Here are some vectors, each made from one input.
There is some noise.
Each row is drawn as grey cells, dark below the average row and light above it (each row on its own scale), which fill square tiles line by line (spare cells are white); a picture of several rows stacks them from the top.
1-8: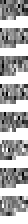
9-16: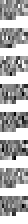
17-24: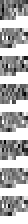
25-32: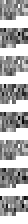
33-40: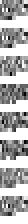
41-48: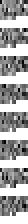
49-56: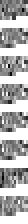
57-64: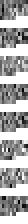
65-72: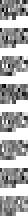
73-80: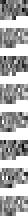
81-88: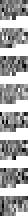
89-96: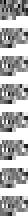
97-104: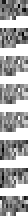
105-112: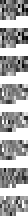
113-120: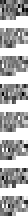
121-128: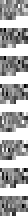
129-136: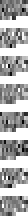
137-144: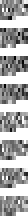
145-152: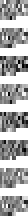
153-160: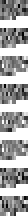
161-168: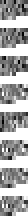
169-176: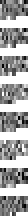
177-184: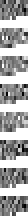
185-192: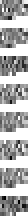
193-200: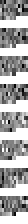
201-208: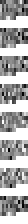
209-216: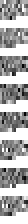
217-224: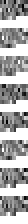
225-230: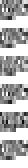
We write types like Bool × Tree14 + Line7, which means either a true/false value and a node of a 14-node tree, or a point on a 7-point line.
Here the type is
List2(Line5).
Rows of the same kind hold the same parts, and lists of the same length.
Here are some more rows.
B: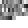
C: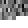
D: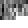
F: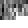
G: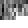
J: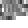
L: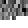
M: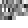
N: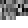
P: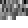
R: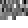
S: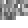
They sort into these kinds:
B, J, M, S
C, L, N, P, R
D, F, G

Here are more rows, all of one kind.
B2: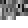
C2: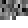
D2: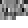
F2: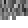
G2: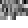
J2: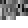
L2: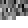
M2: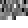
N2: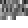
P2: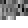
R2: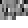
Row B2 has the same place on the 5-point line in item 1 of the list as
C2, J2 and P2.
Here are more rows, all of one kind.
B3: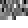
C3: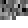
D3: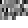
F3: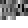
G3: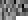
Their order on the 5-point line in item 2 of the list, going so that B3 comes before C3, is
G3, F3, D3, B3, C3.
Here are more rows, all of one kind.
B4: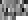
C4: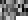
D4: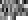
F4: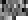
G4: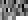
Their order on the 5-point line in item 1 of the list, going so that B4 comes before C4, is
B4, D4, F4, C4, G4.
